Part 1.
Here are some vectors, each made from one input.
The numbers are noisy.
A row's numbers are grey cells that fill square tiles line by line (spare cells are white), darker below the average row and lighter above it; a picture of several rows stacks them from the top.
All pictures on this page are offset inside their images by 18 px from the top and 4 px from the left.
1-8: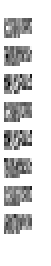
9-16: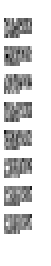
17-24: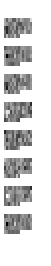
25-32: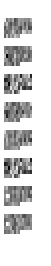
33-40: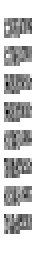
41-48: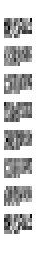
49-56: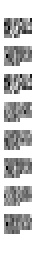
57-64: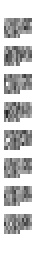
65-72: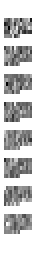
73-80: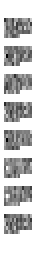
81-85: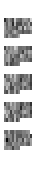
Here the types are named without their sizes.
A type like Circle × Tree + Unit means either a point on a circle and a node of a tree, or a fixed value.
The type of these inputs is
List(Circle).
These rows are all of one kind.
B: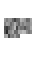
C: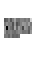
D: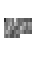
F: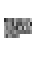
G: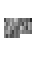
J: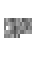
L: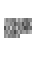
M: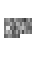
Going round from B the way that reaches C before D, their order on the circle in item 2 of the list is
B, G, L, J, F, M, C, D.
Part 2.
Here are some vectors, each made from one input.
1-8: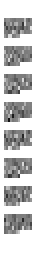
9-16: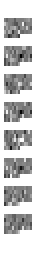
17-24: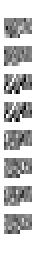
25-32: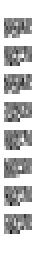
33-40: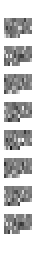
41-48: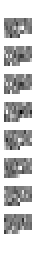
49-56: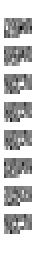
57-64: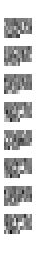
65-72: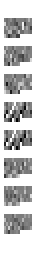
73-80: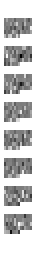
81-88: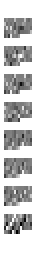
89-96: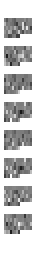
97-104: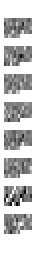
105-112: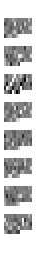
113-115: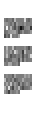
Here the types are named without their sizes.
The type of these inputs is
List(Line).
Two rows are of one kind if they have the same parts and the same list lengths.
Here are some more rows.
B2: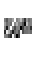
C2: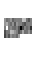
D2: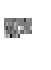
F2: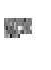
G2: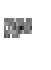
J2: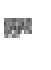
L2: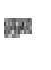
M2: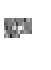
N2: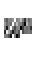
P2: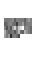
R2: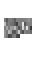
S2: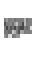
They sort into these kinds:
B2, N2
C2, G2, R2
D2, F2, J2, L2, M2, P2, S2

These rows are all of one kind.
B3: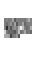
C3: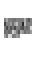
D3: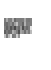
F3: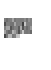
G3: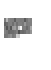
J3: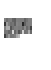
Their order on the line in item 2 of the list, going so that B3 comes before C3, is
F3, J3, G3, B3, D3, C3.
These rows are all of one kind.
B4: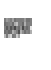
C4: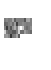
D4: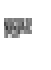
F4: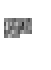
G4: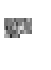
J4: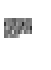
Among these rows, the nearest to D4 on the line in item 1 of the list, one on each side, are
B4 and F4.
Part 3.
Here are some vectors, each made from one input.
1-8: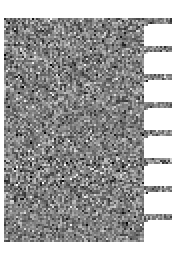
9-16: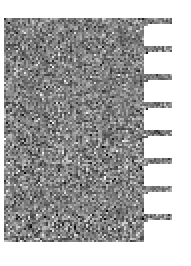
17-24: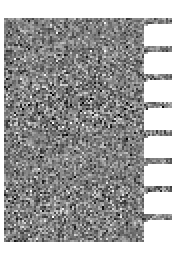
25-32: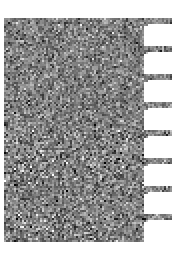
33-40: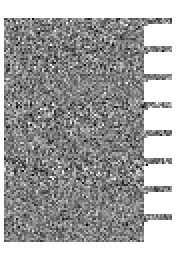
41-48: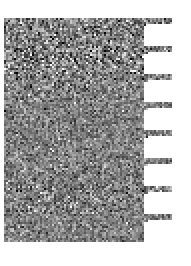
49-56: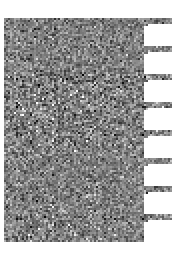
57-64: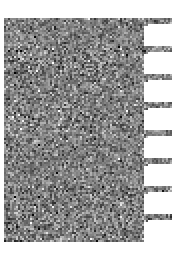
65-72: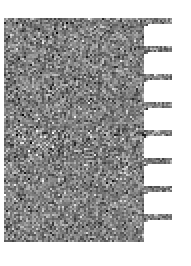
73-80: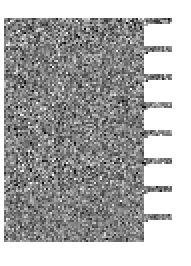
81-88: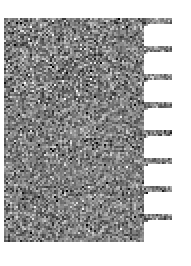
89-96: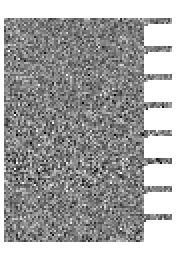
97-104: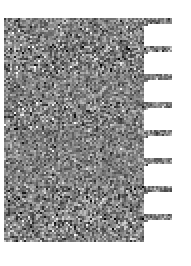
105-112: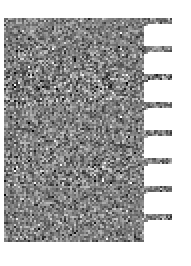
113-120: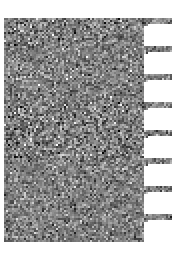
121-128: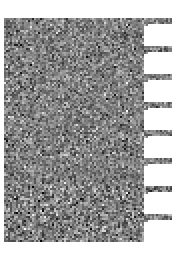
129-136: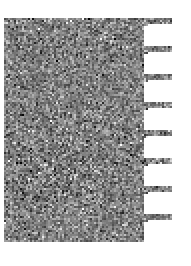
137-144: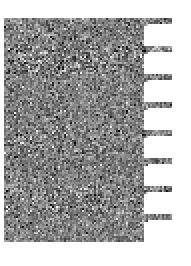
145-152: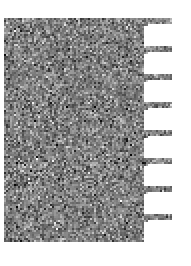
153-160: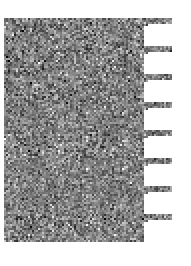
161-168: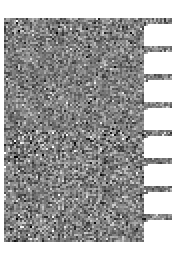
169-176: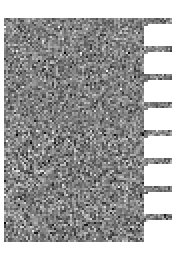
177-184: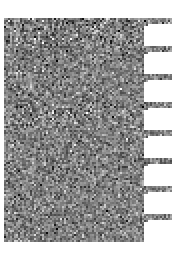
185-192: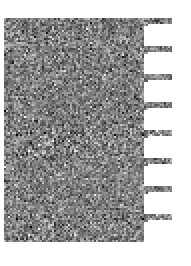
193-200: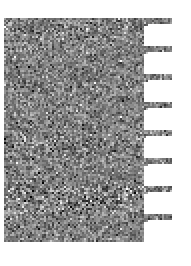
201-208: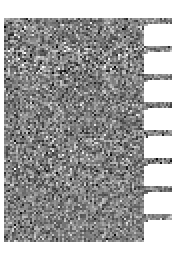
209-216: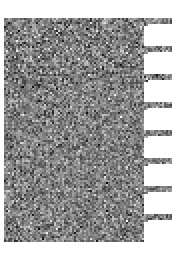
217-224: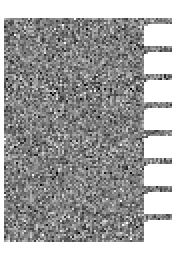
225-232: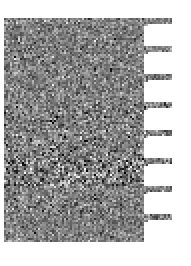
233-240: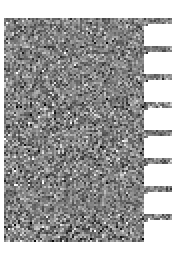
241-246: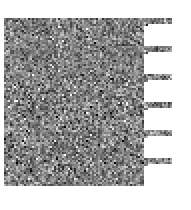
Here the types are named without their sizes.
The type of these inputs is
Bool × (Circle + Unit).
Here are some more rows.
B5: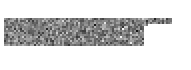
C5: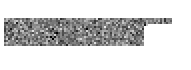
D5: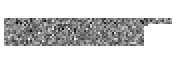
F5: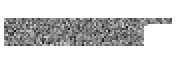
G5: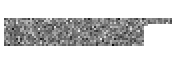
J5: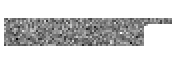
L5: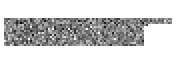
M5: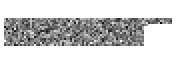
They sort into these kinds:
B5, C5, F5, G5, J5, M5
D5, L5

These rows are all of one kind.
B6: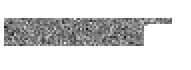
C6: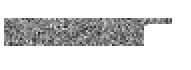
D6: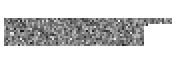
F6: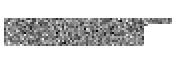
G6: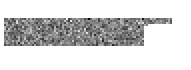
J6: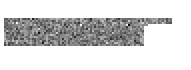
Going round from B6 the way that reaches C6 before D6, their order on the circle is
B6, C6, J6, D6, G6, F6.
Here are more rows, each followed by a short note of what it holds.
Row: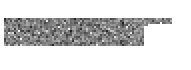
a point on a circle and a true/false value
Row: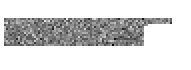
a point on a circle and a true/false value
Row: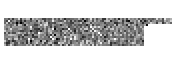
a true/false value
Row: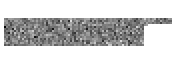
a point on a circle and a true/false value
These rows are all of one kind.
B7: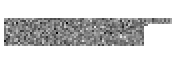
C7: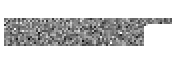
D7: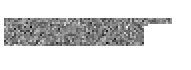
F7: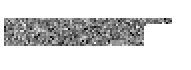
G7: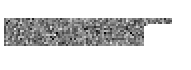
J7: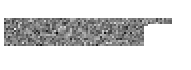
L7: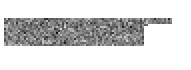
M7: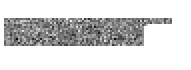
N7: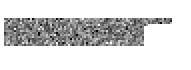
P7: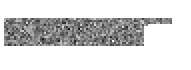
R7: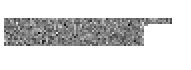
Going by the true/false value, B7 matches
D7 and L7.
